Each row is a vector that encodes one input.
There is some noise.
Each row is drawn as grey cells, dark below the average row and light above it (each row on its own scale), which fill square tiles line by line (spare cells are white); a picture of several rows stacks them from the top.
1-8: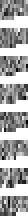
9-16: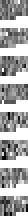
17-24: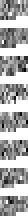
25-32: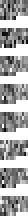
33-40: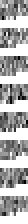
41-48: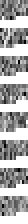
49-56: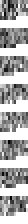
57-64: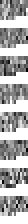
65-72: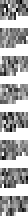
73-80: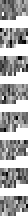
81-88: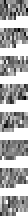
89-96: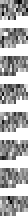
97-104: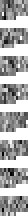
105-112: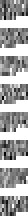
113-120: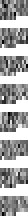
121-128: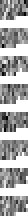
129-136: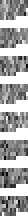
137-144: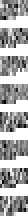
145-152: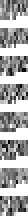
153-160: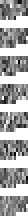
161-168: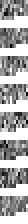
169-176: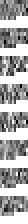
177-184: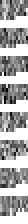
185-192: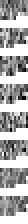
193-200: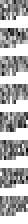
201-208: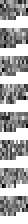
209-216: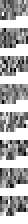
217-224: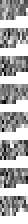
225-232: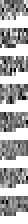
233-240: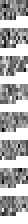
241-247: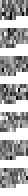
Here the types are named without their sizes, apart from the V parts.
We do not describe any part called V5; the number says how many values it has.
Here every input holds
a list of items, each a true/false value and a value of V5.
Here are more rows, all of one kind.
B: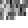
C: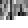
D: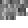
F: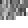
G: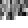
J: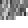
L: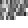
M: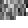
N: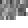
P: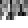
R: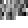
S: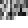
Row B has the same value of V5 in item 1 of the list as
P and S.
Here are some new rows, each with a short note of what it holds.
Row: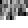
a list of one item
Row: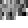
a list of one item
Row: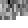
a list of three items
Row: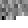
a list of two items
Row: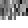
a list of two items
